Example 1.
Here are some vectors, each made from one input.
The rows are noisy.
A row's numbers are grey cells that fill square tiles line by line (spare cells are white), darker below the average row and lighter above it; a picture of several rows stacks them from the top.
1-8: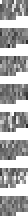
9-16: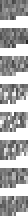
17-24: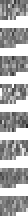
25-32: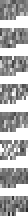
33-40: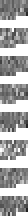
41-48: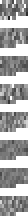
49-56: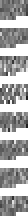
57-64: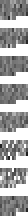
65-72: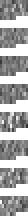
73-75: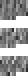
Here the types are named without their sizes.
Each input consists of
four true/false values.
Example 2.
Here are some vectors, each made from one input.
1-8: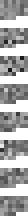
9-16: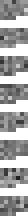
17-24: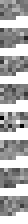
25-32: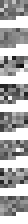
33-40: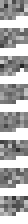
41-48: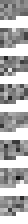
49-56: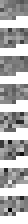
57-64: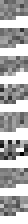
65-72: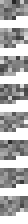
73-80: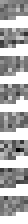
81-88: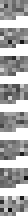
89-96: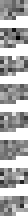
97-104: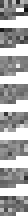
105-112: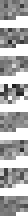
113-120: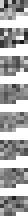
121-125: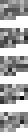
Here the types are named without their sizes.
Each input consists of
a point on a circle.
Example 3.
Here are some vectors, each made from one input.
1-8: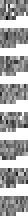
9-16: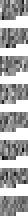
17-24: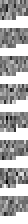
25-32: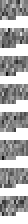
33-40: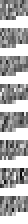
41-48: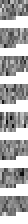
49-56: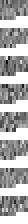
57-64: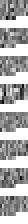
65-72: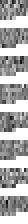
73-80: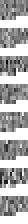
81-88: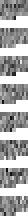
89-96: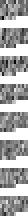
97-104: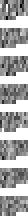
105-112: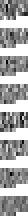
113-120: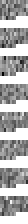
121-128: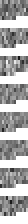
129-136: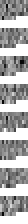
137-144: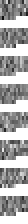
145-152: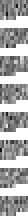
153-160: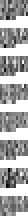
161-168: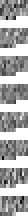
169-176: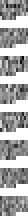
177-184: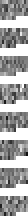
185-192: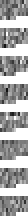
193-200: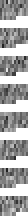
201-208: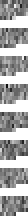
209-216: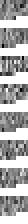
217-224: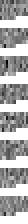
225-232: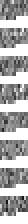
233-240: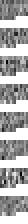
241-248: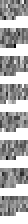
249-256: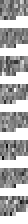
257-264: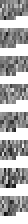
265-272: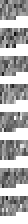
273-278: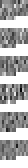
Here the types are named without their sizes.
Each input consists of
either a point on a circle, or a fixed value.
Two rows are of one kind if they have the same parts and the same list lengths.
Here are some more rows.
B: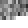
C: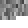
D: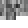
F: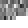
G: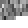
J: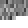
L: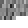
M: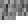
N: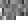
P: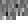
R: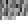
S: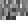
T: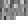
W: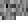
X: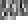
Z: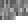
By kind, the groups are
B, C, D, F, G, J, L, M, N, P, R, S, T, W, Z
X

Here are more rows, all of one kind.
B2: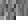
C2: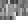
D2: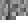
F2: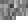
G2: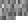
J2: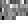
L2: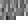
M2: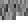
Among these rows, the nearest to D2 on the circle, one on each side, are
C2 and L2.
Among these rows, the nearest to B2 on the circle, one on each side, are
L2 and M2.
